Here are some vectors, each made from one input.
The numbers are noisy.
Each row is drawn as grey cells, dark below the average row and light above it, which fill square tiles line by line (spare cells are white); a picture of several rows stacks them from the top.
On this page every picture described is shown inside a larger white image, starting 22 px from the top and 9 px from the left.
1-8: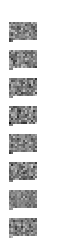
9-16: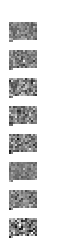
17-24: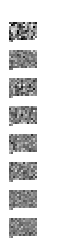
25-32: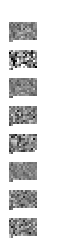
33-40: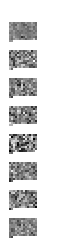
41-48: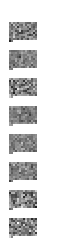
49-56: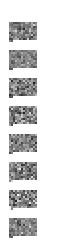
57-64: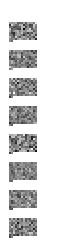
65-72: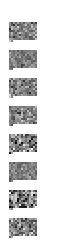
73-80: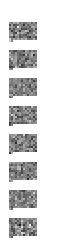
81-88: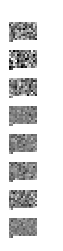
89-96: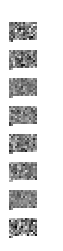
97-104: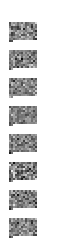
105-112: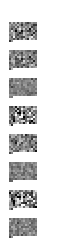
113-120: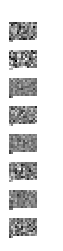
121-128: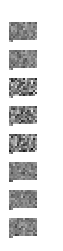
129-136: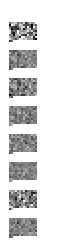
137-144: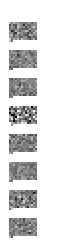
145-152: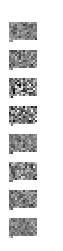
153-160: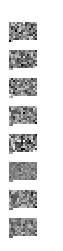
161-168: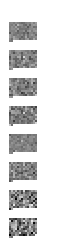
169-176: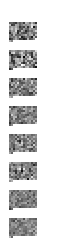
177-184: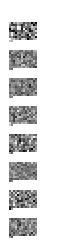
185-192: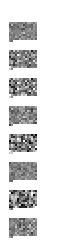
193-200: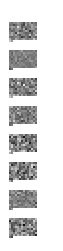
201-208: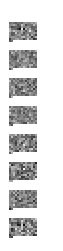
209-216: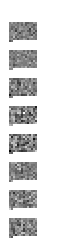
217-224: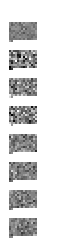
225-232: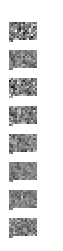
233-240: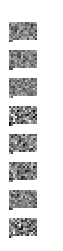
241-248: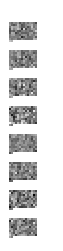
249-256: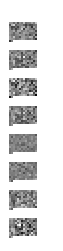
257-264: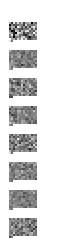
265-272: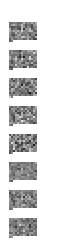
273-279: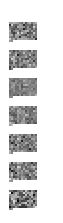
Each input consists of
a point on a 10-point circle, together with either a point on a 10-point circle, or a point on a 17-point line.
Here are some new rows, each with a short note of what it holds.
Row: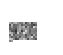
a point on a 10-point circle and a point on a 17-point line
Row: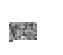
a point on a 10-point circle and a point on a 17-point line
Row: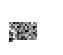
a point on each of two 10-point circles
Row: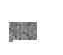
a point on a 10-point circle and a point on a 17-point line
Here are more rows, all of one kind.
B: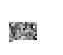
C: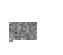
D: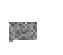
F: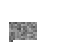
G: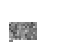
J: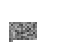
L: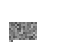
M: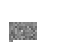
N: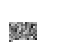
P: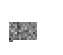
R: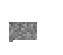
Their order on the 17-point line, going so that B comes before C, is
B, R, L, P, G, M, N, C, F, D, J.
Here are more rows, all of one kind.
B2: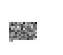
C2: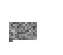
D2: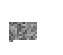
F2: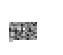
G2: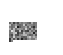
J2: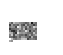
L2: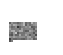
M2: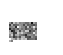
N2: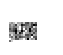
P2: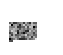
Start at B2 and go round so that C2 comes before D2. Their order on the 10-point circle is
B2, P2, C2, N2, M2, J2, D2, G2, F2, L2.
